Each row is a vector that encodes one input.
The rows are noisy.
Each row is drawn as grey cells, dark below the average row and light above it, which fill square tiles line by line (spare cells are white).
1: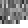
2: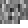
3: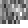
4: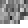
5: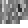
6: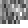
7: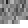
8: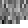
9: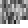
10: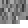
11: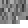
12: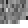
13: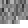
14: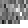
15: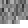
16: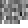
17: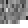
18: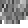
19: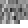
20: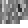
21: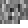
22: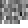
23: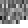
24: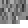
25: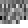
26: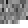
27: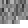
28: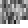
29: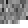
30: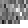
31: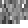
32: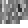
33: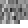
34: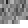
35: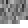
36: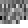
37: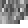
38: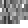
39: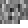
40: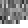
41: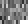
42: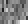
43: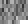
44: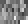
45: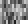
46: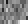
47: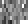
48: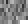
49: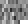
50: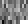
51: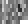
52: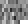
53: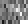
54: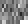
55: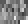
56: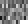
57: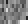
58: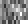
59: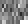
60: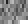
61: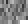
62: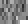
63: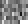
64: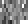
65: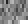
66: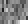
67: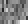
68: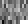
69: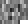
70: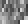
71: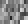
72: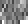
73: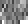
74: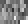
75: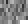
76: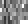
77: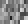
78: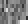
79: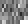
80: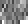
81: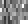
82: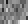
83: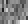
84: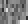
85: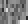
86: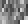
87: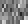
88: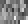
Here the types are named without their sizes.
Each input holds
either a point on a line, or a node of a tree, or three true/false values.
